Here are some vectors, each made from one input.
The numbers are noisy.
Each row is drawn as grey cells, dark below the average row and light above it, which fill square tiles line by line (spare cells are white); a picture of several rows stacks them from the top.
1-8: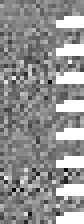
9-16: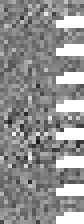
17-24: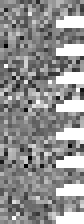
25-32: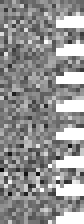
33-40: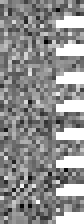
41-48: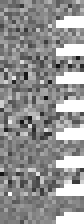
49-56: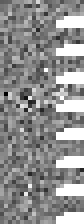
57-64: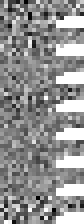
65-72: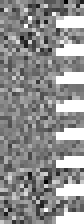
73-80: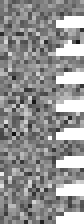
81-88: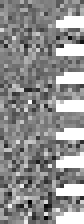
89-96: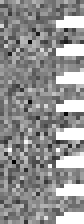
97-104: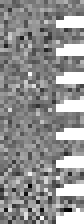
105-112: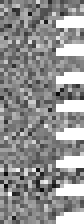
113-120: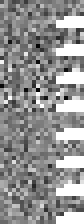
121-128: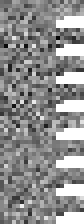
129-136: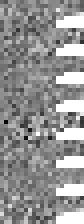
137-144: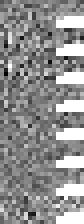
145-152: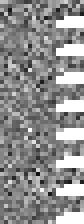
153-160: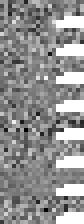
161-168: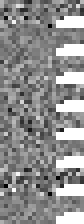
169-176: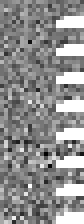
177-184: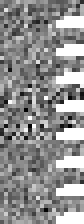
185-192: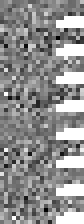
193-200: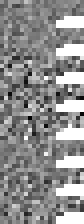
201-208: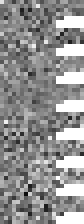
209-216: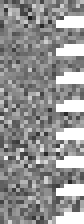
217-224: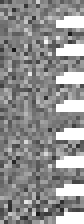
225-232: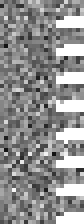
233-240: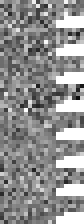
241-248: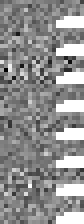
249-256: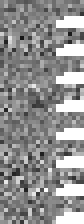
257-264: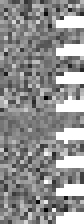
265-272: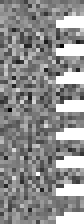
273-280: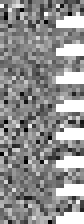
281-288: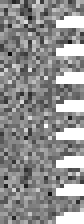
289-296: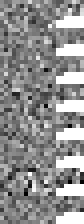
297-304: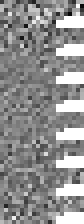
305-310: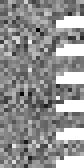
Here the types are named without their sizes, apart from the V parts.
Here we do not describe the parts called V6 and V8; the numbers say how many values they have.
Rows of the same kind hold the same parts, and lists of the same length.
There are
3 kinds of row.
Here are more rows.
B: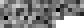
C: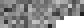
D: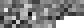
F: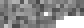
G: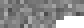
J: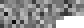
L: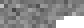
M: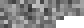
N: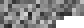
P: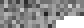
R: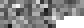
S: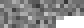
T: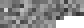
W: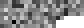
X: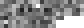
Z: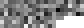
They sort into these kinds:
B, M, R, X
C, D, F, G, L, P, S, T, Z
J, N, W

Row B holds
a value of V8.
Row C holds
four true/false values and a value of V6.
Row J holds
a point on a circle and a value of V6.
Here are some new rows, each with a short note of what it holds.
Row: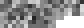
four true/false values and a value of V6
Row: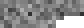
four true/false values and a value of V6
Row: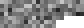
four true/false values and a value of V6
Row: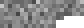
a point on a circle and a value of V6
